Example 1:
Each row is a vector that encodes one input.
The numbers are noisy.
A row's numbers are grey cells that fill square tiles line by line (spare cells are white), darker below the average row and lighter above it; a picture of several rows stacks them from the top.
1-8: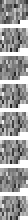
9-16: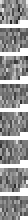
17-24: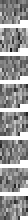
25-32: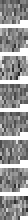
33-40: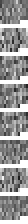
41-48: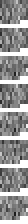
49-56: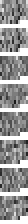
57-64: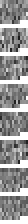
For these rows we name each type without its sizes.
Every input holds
a point on a line.
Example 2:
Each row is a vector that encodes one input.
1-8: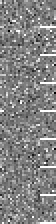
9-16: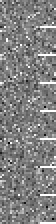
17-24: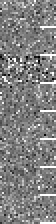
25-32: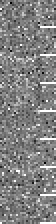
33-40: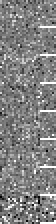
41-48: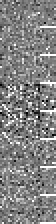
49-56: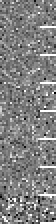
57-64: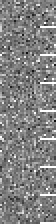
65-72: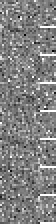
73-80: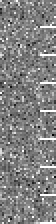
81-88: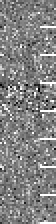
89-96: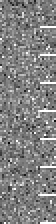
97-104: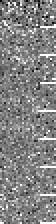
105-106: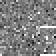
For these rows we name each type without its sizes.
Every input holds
either a fixed value, or four true/false values.
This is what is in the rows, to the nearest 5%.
About 5% of them hold a fixed value. The rest hold four true/false values.
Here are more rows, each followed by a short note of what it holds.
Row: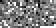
a fixed value
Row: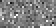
four true/false values
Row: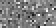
four true/false values
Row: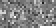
four true/false values
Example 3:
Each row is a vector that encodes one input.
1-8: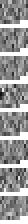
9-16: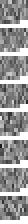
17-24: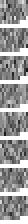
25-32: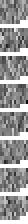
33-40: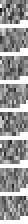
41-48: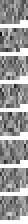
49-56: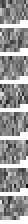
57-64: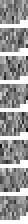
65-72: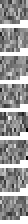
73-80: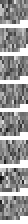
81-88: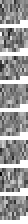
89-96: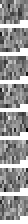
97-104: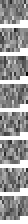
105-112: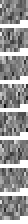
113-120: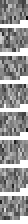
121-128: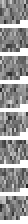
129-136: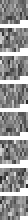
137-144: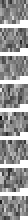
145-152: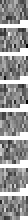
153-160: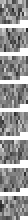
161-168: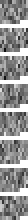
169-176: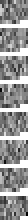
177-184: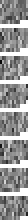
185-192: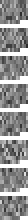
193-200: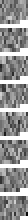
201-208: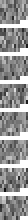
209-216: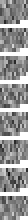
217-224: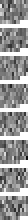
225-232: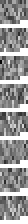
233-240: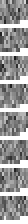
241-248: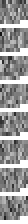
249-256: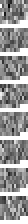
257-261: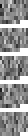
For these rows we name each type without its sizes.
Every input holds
four true/false values.
